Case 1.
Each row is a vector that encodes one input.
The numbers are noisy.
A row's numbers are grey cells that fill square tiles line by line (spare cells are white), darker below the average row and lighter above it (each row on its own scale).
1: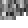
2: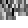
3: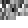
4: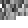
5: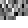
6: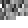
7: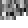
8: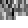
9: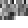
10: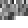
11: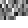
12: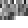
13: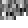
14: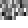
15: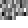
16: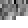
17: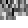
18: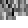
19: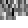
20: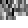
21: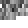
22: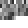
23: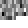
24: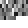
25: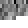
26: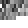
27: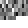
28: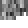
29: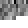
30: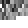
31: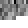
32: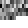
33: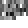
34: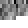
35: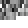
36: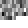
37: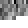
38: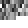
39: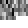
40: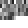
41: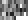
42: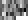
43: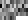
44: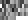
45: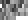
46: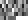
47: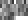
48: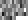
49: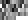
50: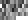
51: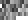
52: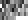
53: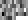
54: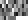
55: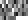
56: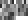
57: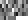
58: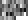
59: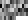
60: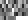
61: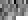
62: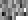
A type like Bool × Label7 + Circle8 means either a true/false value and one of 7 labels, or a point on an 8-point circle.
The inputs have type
Bool × Bool × Bool.
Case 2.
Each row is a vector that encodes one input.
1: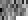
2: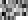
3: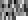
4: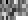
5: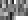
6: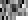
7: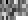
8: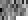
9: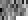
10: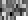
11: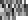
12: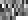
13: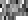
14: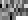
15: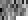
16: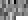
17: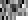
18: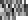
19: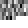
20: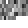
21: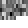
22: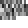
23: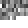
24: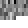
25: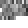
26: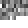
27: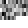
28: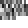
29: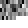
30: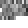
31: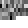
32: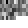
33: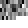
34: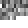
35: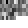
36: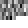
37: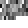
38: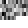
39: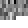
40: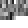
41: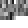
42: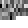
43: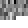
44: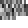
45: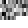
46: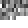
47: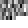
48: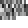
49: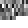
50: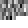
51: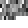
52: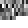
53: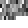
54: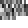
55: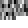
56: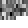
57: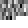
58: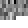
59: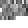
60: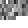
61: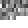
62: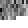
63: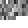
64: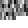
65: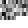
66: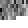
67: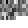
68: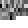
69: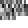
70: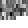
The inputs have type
Bool × Bool × Bool × Bool.
